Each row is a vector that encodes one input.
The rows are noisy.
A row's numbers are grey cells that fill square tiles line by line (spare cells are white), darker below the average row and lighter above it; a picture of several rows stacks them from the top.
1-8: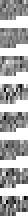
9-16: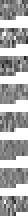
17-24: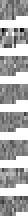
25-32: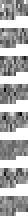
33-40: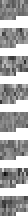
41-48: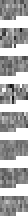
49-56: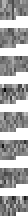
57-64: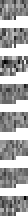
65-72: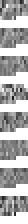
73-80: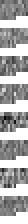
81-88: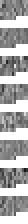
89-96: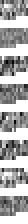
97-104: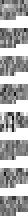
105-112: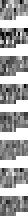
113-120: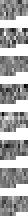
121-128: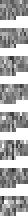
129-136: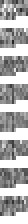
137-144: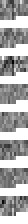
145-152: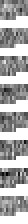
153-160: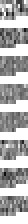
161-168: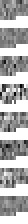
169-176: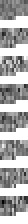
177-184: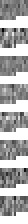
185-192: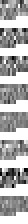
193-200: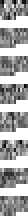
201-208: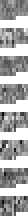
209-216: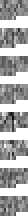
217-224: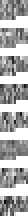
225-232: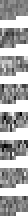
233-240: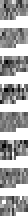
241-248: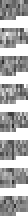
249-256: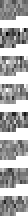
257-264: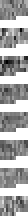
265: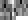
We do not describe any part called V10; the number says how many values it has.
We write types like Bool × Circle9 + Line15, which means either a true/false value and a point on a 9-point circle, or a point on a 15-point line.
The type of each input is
Bool × Line4 + List2(Line9) × V10.
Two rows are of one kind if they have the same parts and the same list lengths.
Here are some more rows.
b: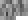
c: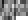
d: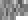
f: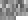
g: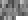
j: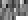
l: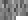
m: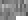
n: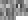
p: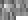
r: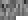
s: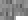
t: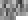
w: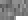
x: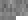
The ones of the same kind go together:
b, c, s, w
d, p, r
f, j, n, t, x
g, l, m

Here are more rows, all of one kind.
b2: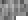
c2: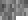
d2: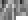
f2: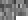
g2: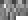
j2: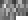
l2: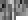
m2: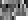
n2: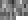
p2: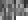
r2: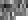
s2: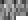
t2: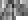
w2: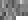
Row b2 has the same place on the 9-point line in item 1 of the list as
j2, l2 and t2.
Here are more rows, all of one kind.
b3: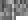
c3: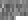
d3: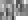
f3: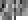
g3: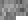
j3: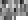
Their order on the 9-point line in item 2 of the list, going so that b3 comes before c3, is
b3, c3, j3, g3, d3, f3.
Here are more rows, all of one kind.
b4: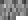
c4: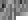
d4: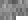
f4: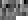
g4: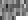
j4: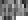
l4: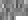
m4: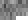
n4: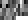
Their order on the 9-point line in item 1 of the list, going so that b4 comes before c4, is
j4, f4, n4, m4, b4, g4, d4, l4, c4.
